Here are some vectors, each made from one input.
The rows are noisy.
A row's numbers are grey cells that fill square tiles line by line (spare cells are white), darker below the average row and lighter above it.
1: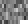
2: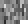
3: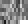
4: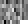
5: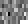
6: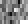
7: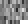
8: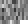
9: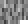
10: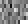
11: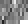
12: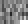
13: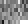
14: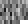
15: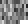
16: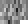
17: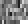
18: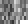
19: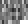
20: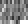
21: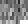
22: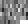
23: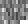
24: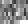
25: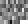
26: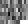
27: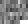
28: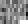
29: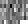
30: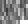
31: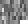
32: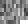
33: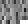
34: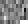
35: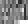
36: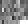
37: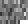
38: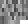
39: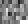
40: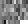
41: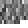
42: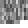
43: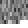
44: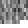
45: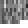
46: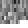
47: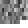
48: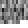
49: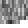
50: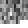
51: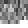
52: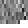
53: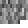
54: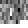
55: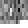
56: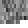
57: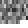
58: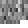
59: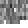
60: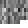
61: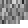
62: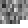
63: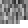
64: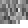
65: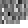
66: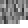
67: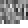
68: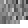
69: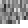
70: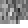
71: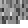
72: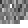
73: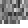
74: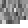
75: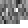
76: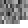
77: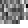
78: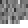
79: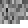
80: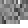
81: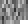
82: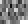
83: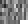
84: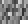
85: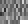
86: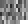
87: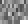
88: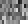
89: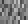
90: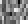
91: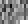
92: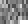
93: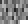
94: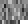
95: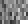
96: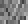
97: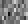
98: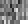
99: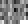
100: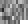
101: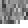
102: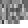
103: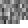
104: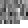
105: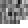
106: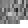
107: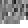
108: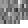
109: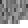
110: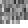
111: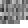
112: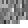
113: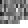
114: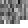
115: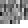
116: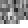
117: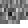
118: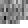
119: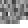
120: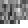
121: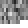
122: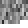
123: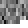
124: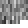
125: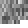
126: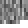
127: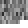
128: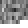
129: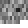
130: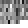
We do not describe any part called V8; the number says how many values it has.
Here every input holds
a point on a 9-point circle and four true/false values, together with either a point on a 4-point line, or a value of V8.
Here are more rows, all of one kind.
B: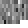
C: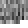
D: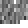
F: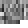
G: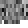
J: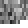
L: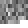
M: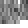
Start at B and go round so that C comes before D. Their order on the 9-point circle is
B, L, M, C, J, D, F, G.
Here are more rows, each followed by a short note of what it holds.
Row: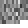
a point on a 9-point circle, four true/false values and a value of V8
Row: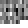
a point on a 9-point circle, a point on a 4-point line and four true/false values
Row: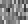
a point on a 9-point circle, a point on a 4-point line and four true/false values
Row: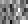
a point on a 9-point circle, four true/false values and a value of V8
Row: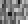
a point on a 9-point circle, four true/false values and a value of V8
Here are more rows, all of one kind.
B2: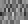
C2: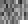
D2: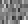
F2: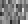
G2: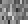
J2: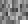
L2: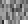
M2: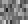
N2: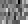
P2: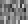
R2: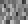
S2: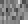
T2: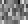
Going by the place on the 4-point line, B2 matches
G2, J2, L2 and T2.
